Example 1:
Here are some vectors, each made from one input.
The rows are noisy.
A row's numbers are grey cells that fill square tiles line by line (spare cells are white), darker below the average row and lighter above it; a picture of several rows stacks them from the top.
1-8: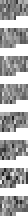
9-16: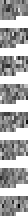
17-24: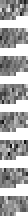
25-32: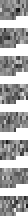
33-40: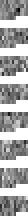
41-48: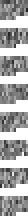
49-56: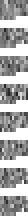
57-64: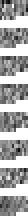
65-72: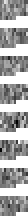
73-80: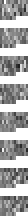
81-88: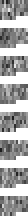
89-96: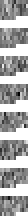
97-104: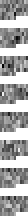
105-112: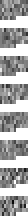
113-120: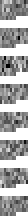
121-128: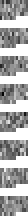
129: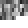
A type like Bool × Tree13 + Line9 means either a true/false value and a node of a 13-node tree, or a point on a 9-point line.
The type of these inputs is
Bool × Bool × Bool + Circle14.
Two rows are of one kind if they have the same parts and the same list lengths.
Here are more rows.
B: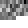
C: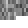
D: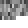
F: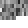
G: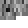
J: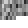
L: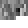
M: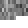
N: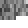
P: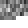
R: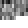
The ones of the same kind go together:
B, C, D, J, M, P, R
F, G, L, N

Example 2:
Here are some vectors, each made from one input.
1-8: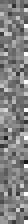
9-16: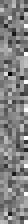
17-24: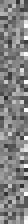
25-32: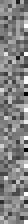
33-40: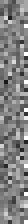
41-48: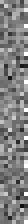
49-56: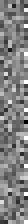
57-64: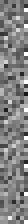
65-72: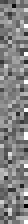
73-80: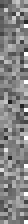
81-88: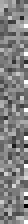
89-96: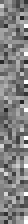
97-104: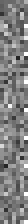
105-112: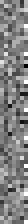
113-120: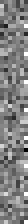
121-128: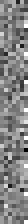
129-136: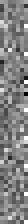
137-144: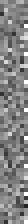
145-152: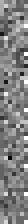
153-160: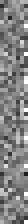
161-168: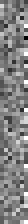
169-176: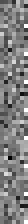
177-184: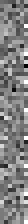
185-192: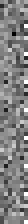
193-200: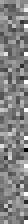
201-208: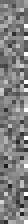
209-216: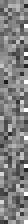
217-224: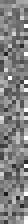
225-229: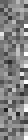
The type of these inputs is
(Bool × Bool × Bool + Unit) × Label9.
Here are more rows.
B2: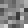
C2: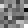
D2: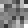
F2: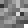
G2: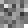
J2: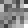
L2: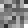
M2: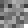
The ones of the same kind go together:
B2, F2, G2, M2
C2, D2, J2, L2

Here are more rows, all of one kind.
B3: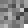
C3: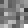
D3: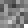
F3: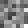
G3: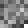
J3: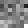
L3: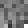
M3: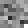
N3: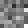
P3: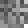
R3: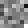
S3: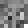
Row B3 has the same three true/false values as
J3 and L3.
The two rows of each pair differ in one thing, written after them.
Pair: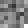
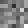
one of the three true/false values
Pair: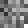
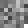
one of the three true/false values
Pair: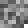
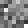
one of the three true/false values
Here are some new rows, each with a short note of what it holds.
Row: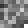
one of 9 labels and three true/false values
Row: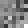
one of 9 labels
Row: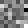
one of 9 labels
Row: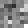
one of 9 labels and three true/false values
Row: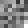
one of 9 labels
